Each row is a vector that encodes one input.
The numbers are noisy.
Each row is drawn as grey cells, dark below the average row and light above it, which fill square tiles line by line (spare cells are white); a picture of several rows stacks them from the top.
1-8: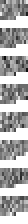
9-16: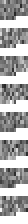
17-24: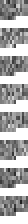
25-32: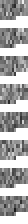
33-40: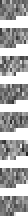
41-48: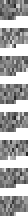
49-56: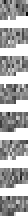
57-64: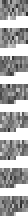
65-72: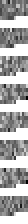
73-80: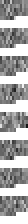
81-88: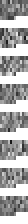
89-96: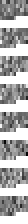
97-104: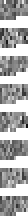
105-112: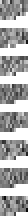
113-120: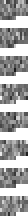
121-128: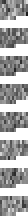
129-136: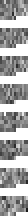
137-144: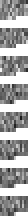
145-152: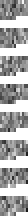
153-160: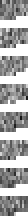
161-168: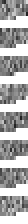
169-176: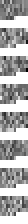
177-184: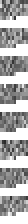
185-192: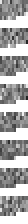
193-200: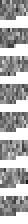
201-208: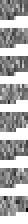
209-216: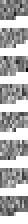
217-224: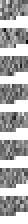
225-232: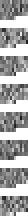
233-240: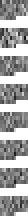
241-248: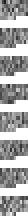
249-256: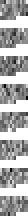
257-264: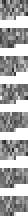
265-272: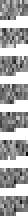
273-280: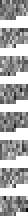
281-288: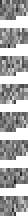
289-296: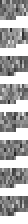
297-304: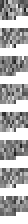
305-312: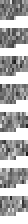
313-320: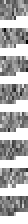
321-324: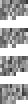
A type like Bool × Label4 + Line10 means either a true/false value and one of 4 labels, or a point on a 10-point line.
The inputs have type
(Bool × Bool × Bool + Unit) × Line4 + List2(Circle6).
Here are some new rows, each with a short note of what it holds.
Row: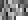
the empty list
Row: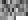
a list of two items
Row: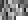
the empty list
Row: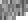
a list of two items
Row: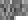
a point on a 4-point line and three true/false values
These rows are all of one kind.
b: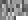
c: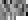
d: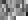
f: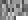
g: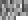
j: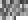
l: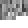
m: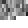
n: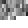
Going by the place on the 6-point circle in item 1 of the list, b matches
f, g and l.
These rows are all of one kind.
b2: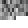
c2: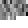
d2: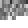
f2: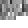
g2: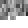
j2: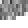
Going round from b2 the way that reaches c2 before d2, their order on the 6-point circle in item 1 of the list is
b2, c2, g2, f2, j2, d2.
